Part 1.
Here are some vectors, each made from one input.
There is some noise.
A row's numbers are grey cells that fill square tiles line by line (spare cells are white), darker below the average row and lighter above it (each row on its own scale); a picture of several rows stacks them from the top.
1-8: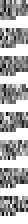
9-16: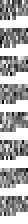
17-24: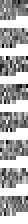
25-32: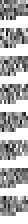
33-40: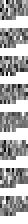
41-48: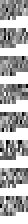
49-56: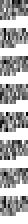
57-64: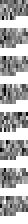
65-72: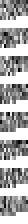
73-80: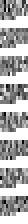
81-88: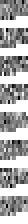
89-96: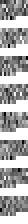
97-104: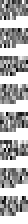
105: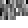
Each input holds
a point on each of two 5-point circles and one of 5 labels.
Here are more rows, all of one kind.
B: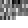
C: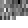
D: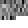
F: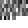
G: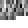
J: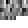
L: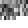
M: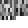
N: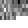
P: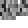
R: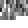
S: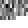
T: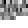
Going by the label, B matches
D and S.
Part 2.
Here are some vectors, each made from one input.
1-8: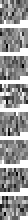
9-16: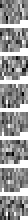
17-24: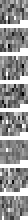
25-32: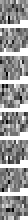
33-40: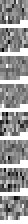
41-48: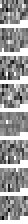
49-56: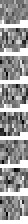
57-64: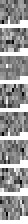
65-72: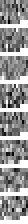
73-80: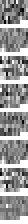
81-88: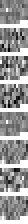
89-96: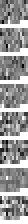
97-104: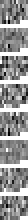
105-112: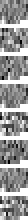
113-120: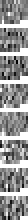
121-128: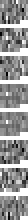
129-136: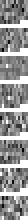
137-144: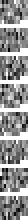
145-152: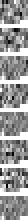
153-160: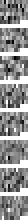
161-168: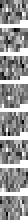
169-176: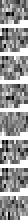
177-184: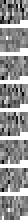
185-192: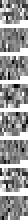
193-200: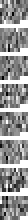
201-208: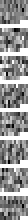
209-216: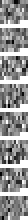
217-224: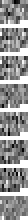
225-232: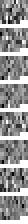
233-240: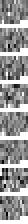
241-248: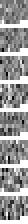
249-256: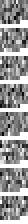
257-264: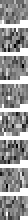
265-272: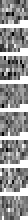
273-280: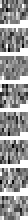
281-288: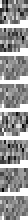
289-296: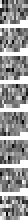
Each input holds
either one of 6 labels and a point on a 6-point line, or four true/false values.
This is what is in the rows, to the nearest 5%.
About 30% of them hold one of 6 labels and a point on a 6-point line. The rest hold four true/false values.
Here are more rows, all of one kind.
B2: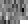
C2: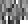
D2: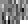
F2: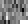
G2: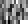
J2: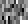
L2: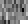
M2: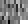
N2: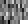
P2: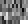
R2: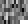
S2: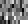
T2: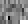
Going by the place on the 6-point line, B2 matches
F2, L2, R2 and S2.
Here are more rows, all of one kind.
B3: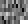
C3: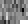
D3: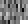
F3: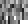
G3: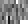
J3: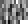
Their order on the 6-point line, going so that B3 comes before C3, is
D3, B3, C3, F3, G3, J3.
